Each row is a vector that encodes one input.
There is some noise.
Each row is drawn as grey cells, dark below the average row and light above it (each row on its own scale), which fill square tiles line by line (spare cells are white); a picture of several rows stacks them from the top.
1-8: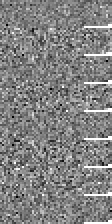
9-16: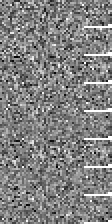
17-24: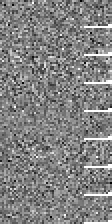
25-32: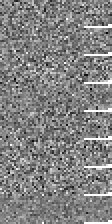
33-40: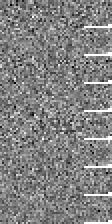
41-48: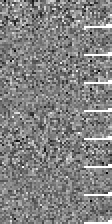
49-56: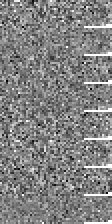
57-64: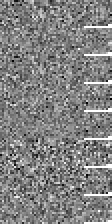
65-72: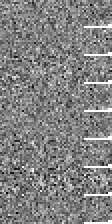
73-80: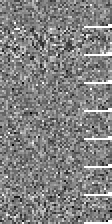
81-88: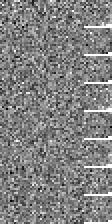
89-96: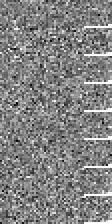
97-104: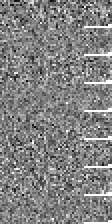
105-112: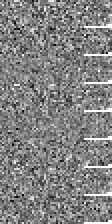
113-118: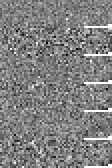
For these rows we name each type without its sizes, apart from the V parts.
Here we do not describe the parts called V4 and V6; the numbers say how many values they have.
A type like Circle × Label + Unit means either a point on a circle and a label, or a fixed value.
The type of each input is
Bool × V6 + Line × V4.
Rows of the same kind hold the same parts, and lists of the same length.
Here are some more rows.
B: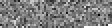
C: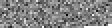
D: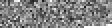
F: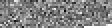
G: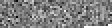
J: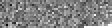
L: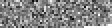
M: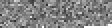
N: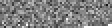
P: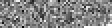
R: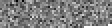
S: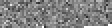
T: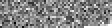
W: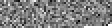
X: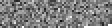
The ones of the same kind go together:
B, G, J, R, T, W
C, D, F, L, M, N, P, S, X

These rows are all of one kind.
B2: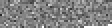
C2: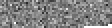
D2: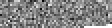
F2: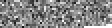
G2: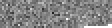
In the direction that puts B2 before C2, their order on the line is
G2, F2, D2, B2, C2.
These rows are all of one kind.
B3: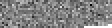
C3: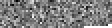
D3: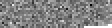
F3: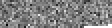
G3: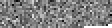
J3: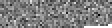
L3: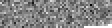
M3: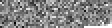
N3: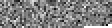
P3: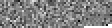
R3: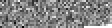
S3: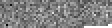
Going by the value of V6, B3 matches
D3, J3 and S3.
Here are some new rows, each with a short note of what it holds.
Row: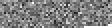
a point on a line and a value of V4
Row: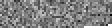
a true/false value and a value of V6
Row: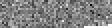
a true/false value and a value of V6
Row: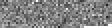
a point on a line and a value of V4
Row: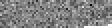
a true/false value and a value of V6
